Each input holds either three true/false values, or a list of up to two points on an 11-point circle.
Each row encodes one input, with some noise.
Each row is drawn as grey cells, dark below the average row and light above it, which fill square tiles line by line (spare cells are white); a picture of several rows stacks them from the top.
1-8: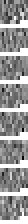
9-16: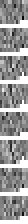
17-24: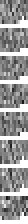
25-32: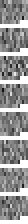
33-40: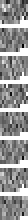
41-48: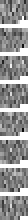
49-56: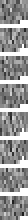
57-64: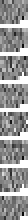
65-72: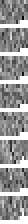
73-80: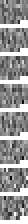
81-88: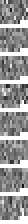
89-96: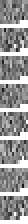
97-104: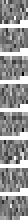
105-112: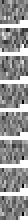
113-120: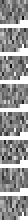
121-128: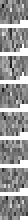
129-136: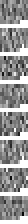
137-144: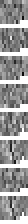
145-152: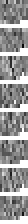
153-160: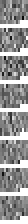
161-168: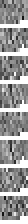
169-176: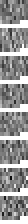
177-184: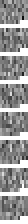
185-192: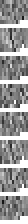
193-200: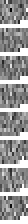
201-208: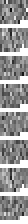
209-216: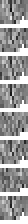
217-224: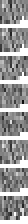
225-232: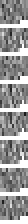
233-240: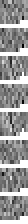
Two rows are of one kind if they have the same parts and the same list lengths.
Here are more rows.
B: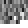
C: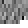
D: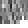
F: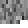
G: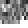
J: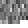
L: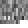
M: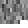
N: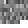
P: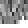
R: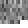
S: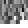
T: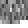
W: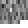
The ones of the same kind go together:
B, D, P, S
C, L
F, J, M, N, R, T, W
G

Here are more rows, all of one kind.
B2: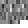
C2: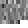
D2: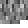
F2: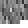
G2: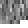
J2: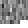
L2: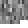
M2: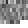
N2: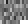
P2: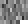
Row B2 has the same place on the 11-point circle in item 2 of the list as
C2 and J2.
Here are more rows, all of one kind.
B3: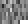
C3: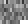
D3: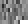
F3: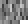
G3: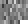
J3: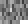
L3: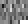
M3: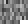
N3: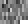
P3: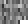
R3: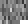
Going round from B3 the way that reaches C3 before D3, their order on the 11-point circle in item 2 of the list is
B3, L3, G3, C3, J3, R3, N3, M3, F3, P3, D3.
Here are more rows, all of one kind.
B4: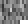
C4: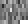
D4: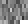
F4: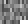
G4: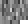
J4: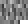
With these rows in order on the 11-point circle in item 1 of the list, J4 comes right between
B4 and G4.
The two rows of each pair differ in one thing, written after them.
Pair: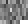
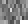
the place on the 11-point circle in item 2 of the list
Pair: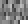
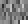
the place on the 11-point circle in item 1 of the list
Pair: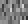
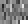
the place on the 11-point circle in item 2 of the list
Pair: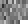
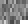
the place on the 11-point circle in item 2 of the list
